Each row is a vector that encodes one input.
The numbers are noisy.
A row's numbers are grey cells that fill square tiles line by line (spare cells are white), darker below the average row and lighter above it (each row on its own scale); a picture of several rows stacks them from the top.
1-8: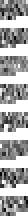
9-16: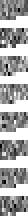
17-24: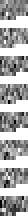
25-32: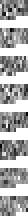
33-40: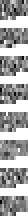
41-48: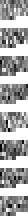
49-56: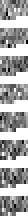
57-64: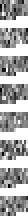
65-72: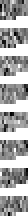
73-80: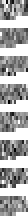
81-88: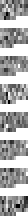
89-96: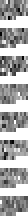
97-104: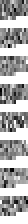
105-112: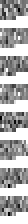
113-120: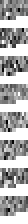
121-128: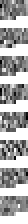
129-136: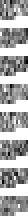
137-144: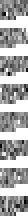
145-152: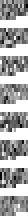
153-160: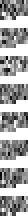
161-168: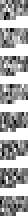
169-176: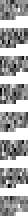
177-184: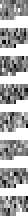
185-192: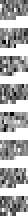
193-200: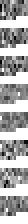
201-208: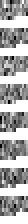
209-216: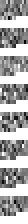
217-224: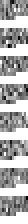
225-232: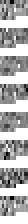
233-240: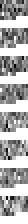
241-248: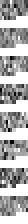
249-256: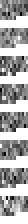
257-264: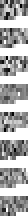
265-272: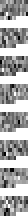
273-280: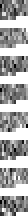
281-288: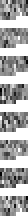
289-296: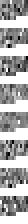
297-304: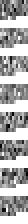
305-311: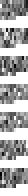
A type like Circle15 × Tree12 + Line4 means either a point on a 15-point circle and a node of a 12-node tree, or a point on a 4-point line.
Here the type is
Label12 × List2(Line6).
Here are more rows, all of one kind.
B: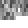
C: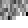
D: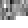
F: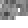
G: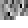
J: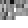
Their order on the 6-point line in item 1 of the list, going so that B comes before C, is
G, B, F, J, D, C.
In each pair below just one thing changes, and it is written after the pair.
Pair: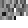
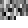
the label
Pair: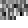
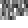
the place on the 6-point line in item 2 of the list
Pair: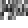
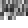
the place on the 6-point line in item 2 of the list
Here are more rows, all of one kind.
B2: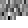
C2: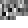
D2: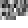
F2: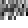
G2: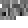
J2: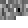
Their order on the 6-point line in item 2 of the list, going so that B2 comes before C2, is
B2, D2, C2, J2, G2, F2.
